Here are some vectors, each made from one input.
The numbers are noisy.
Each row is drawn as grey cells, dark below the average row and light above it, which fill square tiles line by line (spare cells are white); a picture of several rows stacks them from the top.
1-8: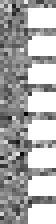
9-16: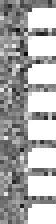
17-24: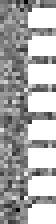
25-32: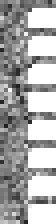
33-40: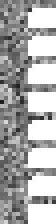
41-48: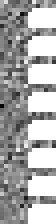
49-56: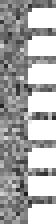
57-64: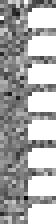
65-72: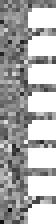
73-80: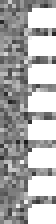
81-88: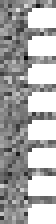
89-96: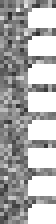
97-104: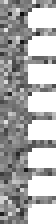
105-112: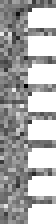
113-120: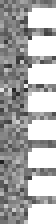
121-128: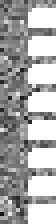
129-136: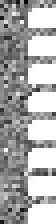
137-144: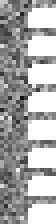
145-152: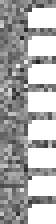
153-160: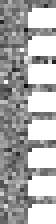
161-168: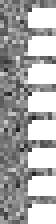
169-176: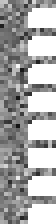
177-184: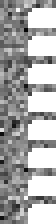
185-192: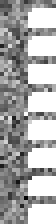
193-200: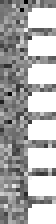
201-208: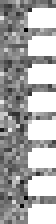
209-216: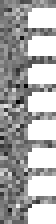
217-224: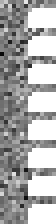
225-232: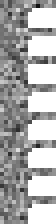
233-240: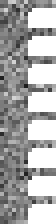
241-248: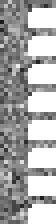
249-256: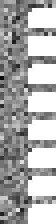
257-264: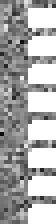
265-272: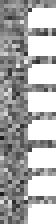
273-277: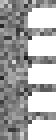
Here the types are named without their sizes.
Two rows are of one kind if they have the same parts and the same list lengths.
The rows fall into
3 kinds.
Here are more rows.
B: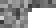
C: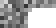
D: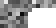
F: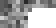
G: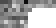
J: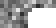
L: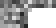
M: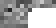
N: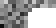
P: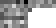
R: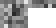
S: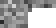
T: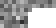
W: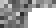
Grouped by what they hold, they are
B
C, D, J, L, N, R, W
F, G, M, P, S, T

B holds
a label.
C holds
a point on a circle.
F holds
a label and four true/false values.
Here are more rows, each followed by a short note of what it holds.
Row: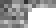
a label and four true/false values
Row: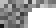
a point on a circle
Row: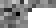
a label
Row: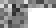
a point on a circle
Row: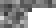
a label
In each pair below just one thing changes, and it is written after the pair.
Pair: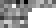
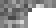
one of the four true/false values
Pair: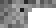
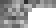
the label
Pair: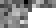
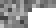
the label
